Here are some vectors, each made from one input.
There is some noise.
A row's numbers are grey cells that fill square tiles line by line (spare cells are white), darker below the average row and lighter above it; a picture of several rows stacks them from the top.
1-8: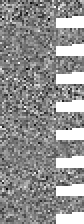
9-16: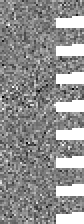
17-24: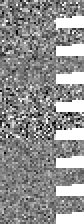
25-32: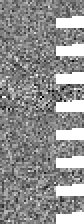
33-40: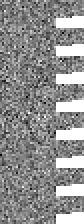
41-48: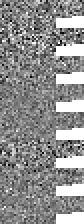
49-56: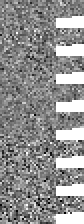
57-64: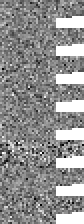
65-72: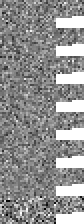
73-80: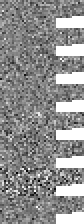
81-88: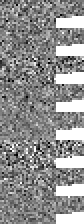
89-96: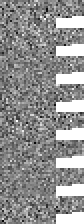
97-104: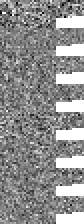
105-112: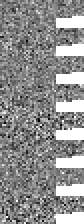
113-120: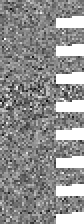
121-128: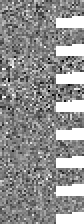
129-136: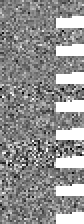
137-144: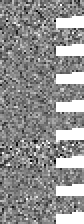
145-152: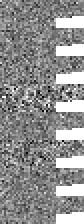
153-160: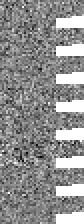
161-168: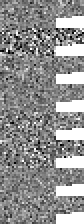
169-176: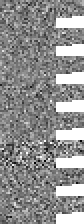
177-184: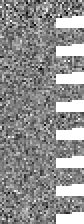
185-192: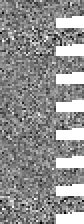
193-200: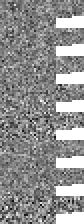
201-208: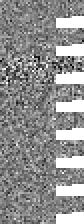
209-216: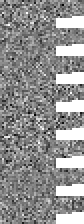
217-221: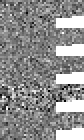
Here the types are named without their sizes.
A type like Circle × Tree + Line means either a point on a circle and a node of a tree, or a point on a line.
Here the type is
(Bool × Bool × Bool × Bool × Bool + Tree) × Tree.
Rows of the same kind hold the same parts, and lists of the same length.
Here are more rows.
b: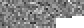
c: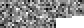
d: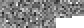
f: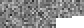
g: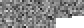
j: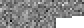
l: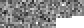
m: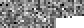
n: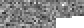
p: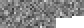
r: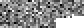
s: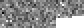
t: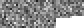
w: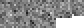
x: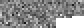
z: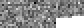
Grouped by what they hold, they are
b, c, d, f, g, j, l, n, p, s, t, w, x, z
m, r

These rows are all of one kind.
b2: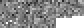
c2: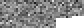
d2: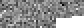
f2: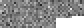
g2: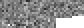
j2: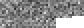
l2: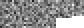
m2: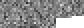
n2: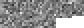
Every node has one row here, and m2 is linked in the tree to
d2, f2 and n2.
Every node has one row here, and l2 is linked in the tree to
g2 and n2.
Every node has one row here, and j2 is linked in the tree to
f2.
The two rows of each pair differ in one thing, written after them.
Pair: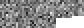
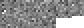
the node of the tree
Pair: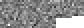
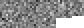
the node of the tree
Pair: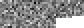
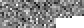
the node of the tree
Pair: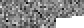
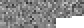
the node of the tree
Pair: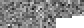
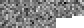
one of the five true/false values
